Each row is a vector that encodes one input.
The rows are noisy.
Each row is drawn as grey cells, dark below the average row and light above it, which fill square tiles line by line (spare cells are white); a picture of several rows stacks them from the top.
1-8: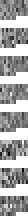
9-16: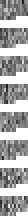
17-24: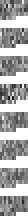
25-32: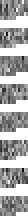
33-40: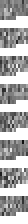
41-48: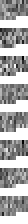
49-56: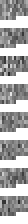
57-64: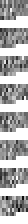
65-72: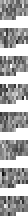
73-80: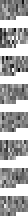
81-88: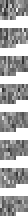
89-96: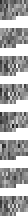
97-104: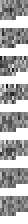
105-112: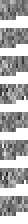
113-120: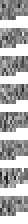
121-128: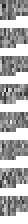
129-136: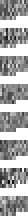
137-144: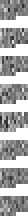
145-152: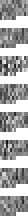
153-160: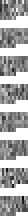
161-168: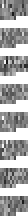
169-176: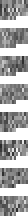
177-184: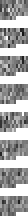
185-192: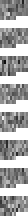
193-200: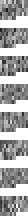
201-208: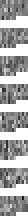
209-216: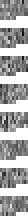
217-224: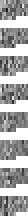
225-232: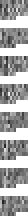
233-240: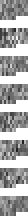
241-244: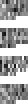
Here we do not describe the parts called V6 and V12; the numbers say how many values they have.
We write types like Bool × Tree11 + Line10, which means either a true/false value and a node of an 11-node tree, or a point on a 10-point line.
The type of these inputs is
Tree9 × V6 + (Tree11 + Unit) × V12.
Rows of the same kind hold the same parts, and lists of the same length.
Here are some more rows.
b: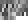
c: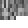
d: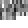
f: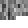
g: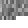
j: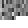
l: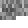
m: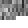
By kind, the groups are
b
c, d, m
f, g, j, l

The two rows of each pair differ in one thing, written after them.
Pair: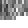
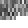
the value of V6
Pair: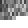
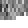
the value of V6
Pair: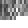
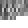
the node of the tree
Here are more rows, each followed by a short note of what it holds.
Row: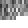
a node of a 9-node tree and a value of V6
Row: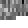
a node of an 11-node tree and a value of V12
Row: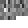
a node of an 11-node tree and a value of V12
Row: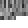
a node of an 11-node tree and a value of V12
